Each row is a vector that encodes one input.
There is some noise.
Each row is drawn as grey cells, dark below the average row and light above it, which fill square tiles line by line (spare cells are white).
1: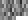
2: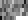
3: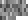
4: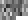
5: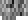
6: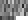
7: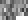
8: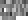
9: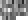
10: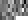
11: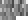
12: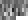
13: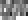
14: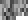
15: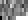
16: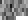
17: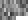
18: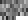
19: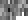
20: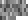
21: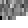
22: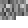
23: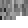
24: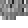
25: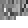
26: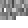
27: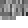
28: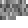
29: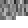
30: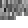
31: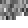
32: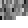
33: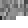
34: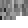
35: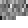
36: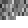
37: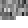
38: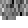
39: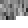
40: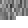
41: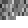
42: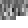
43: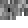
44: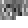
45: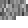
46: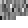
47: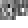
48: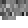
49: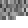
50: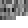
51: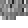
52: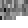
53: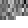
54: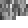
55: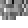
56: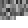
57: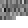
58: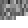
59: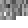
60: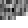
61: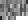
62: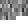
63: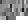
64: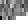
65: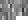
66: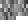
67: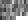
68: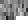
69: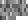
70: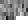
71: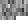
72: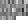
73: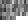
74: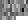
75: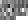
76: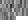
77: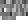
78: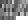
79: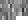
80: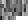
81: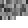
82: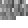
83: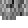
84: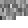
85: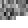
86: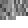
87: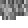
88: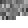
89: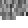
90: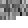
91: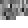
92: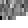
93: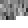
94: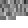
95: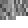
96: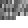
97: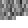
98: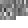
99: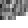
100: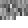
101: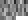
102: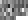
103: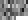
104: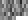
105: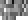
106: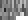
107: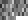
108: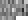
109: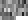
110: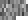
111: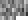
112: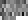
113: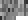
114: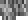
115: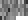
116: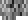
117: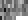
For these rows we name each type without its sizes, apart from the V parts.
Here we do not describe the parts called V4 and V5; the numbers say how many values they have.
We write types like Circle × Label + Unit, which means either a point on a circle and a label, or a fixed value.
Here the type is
Bool × Label × V4 × V5.
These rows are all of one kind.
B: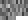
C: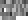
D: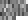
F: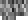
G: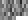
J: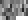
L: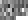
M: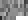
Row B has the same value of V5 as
D and F.
